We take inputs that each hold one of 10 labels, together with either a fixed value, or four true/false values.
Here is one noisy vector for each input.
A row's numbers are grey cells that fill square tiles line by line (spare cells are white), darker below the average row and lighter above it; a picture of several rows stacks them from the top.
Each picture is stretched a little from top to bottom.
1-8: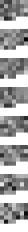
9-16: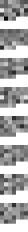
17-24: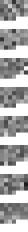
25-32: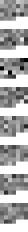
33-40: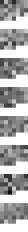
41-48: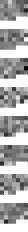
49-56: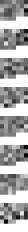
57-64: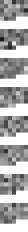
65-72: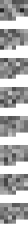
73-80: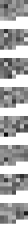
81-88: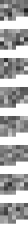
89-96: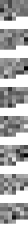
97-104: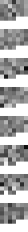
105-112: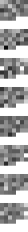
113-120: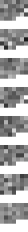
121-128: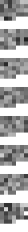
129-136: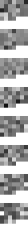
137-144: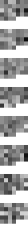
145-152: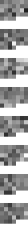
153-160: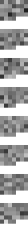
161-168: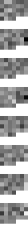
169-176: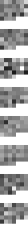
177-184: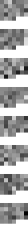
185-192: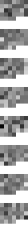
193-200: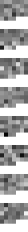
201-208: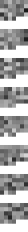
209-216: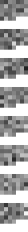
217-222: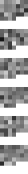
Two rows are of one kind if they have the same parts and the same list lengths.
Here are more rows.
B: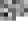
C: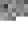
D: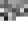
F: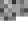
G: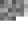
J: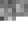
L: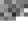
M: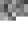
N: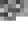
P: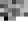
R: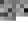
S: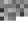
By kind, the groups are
B, C, D, F, G, J, L, M, N, P, R
S

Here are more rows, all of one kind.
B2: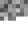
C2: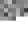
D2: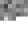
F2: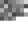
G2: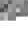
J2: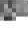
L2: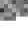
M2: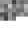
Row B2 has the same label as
D2 and G2.
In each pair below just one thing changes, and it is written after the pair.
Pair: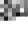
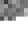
the label
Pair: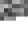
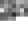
one of the four true/false values
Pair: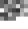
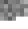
one of the four true/false values
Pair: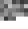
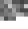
one of the four true/false values
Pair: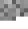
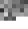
the label
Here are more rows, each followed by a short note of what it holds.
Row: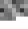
one of 10 labels
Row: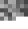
one of 10 labels
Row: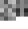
one of 10 labels
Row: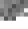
one of 10 labels and four true/false values
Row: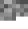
one of 10 labels and four true/false values
